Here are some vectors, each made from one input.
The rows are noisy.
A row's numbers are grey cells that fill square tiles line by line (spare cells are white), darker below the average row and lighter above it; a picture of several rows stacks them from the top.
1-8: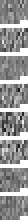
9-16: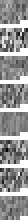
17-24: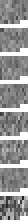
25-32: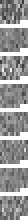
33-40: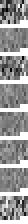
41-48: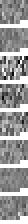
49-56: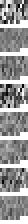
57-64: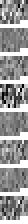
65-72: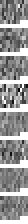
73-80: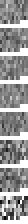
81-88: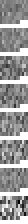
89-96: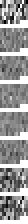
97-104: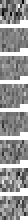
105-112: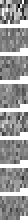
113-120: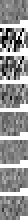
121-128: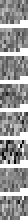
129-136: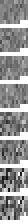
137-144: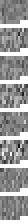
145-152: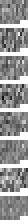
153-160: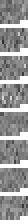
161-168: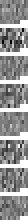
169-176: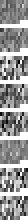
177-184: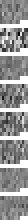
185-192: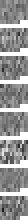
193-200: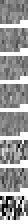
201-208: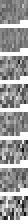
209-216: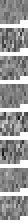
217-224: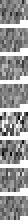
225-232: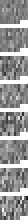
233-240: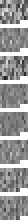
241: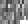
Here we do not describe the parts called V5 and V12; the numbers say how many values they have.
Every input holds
a point on an 8-point line, a node of a 10-node tree, a value of V5 and a value of V12.
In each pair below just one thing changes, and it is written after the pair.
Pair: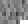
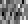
the value of V5
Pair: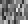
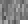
the place on the 8-point line
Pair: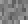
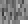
the value of V5
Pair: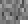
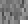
the node of the tree
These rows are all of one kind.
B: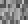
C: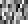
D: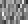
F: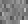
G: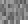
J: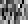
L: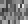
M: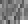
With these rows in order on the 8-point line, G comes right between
B and L.
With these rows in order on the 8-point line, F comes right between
D and L.
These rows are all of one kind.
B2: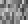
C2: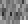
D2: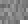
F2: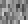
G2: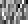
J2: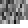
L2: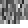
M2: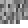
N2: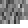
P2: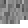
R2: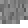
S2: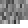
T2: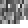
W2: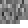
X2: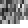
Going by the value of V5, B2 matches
N2, T2, W2 and X2.
